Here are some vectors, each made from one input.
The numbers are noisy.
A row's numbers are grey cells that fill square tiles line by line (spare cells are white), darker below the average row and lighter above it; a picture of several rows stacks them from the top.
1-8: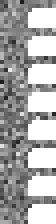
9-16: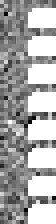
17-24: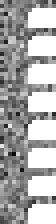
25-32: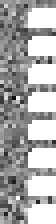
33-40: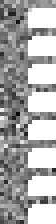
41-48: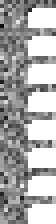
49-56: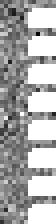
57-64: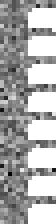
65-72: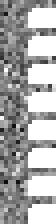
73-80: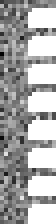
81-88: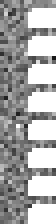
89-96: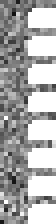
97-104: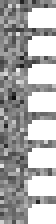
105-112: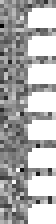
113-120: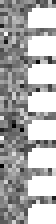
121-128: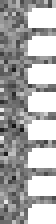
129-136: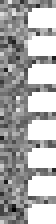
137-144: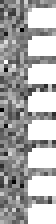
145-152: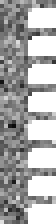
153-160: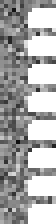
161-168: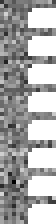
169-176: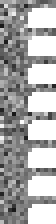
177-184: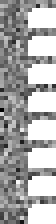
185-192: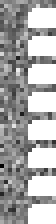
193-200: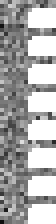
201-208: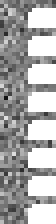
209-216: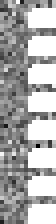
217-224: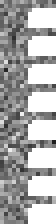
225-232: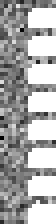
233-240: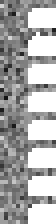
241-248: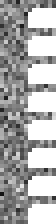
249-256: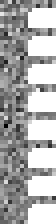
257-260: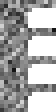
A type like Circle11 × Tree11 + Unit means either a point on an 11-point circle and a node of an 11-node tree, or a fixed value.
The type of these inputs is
Circle6 × (Tree10 + Unit) + Circle9 × Line8.
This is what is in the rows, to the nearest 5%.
About 60% of them hold a point on a 6-point circle, together with either a fixed value, or a node of a 10-node tree. The rest hold a point on a 9-point circle and a point on an 8-point line.
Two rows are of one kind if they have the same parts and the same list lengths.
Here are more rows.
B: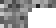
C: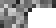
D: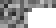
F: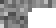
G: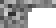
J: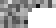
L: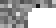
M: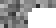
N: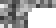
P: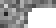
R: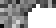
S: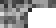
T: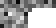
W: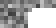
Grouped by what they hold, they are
B, D, G, L, M, N, W
C, P, R, T
F, J, S

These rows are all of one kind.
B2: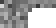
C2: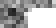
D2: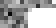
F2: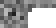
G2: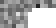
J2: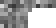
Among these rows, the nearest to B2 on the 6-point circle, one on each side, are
G2 and J2.
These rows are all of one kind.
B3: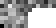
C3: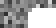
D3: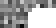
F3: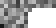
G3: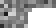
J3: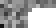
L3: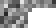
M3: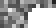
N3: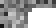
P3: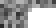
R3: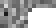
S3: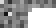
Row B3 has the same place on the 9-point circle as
D3, F3, J3 and R3.
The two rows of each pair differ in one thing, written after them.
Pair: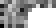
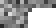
the place on the 9-point circle
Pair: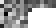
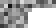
the place on the 9-point circle
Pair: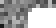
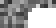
the place on the 8-point line
